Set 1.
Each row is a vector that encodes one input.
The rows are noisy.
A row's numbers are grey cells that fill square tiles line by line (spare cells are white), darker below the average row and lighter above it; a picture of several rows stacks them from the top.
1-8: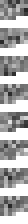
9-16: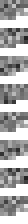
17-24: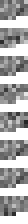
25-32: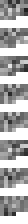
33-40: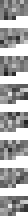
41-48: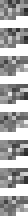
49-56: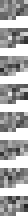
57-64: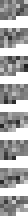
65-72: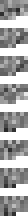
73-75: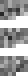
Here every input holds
a point on a 7-point line.
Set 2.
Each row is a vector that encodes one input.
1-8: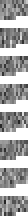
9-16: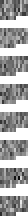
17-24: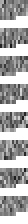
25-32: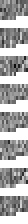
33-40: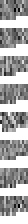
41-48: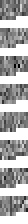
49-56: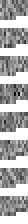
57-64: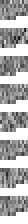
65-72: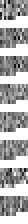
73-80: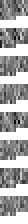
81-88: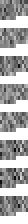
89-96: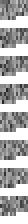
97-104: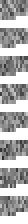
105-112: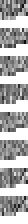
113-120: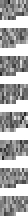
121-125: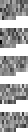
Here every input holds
a point on an 11-point circle.
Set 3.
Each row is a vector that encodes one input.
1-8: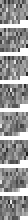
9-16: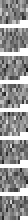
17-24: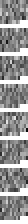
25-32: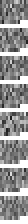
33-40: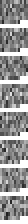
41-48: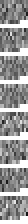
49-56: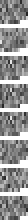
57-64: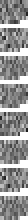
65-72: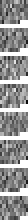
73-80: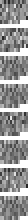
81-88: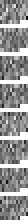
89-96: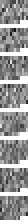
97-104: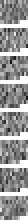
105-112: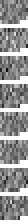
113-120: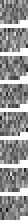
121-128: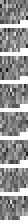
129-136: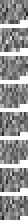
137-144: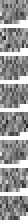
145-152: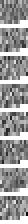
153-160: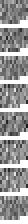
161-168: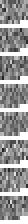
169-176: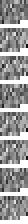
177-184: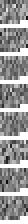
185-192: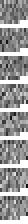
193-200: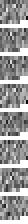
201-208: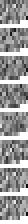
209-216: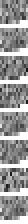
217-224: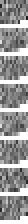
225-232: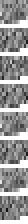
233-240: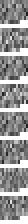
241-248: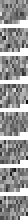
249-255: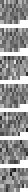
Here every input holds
a point on a 19-point circle.
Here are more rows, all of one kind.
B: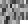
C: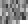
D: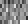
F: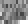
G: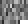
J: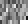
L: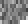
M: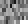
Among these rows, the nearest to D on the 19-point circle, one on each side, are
G and J.
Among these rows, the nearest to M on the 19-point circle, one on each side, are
B and J.
